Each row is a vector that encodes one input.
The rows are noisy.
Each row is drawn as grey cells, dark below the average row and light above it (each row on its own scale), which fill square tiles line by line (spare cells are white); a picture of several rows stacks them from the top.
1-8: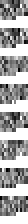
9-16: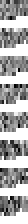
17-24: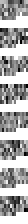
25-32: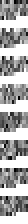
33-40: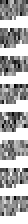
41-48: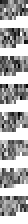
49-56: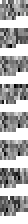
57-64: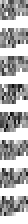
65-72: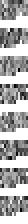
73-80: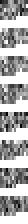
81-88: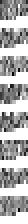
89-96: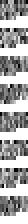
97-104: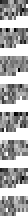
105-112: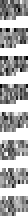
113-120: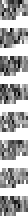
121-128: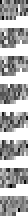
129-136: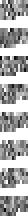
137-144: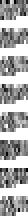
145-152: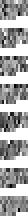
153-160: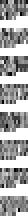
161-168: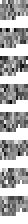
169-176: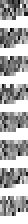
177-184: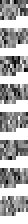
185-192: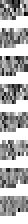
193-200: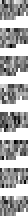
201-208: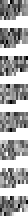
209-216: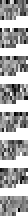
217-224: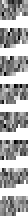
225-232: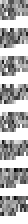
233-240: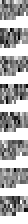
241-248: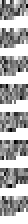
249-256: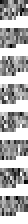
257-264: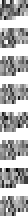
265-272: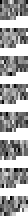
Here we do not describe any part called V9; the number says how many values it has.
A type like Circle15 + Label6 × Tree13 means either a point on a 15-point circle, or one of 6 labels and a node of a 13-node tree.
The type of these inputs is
Bool × (Line11 + V9).
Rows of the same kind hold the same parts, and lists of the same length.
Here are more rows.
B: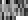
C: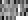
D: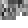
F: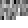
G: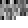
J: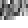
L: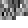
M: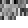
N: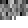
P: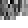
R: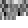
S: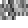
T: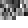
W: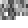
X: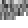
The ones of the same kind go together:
B, C, F, G, M, N
D, J, L, P, R, S, T, W, X

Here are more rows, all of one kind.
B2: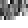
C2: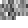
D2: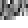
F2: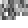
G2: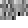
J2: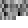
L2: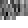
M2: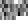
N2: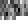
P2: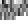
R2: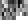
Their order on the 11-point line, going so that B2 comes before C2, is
N2, L2, R2, B2, D2, F2, C2, P2, G2, M2, J2.
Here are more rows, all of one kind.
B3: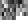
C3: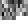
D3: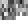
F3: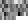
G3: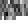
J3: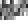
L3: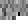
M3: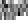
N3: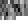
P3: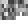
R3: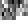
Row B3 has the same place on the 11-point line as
C3 and R3.
